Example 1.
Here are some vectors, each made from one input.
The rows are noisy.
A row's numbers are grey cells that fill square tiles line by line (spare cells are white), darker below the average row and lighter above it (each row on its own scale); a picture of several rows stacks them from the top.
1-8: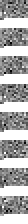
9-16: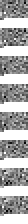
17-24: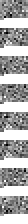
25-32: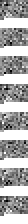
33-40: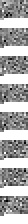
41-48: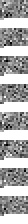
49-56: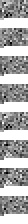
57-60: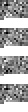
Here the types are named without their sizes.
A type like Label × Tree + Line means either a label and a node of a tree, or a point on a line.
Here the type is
Line.
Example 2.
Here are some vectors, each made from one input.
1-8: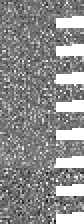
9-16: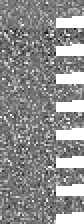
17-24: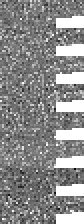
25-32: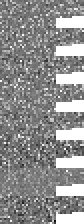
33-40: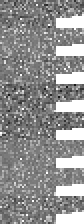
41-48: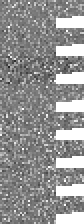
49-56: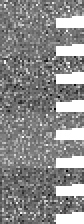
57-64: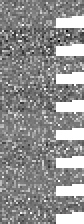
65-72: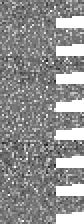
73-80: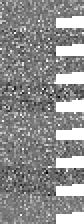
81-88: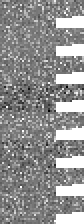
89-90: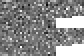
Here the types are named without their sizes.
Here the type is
Label.
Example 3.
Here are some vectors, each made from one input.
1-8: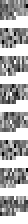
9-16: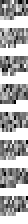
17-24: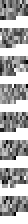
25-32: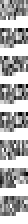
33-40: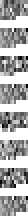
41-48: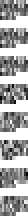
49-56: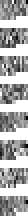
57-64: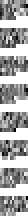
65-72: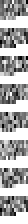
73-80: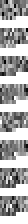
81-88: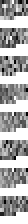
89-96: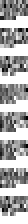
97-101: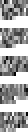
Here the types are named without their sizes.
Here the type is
Line.
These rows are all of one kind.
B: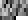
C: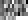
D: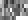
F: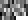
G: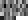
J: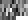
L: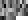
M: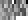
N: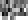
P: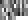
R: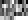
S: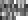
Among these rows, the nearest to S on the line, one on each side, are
F and G.
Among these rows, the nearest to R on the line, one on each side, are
C and N.
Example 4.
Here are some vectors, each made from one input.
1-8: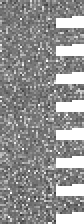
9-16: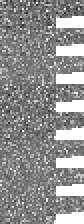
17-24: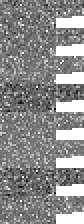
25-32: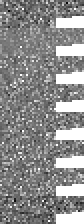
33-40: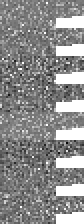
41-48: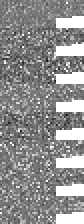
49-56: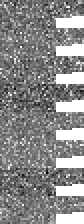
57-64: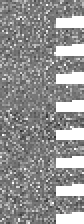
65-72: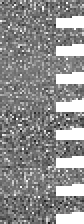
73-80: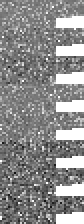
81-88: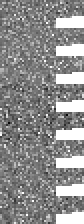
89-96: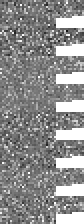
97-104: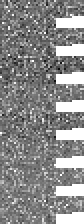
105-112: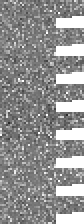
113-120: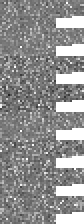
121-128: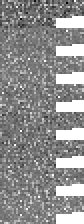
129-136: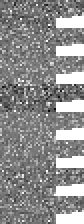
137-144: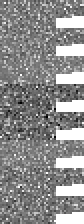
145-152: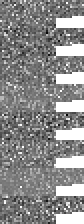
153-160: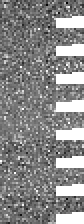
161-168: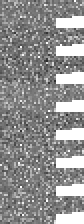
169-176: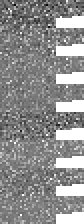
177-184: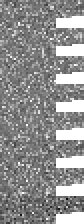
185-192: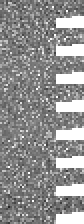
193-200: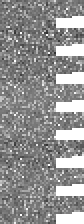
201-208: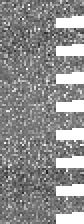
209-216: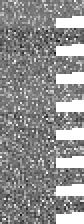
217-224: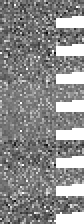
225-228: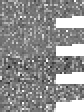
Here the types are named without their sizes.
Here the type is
Label.
